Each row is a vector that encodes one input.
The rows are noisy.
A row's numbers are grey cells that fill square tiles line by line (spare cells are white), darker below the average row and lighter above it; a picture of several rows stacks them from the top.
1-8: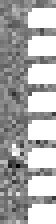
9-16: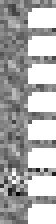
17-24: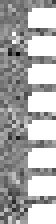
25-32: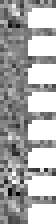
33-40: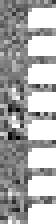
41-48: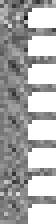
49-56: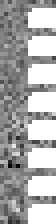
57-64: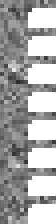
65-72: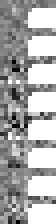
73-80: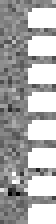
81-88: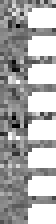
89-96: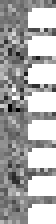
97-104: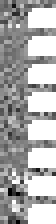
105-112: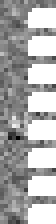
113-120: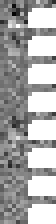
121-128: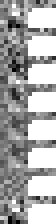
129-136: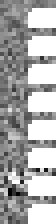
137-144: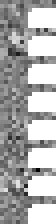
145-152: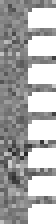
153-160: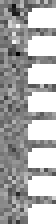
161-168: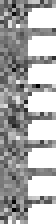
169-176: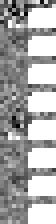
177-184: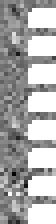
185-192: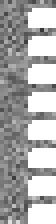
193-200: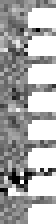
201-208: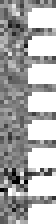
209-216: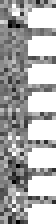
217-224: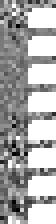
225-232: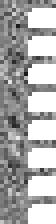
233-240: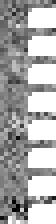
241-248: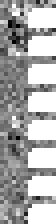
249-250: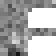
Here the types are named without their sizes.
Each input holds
a list of points on a circle.
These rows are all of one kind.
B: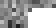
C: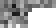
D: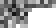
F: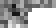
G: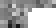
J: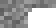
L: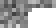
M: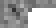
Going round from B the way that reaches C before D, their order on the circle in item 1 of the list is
B, M, F, C, L, J, D, G.
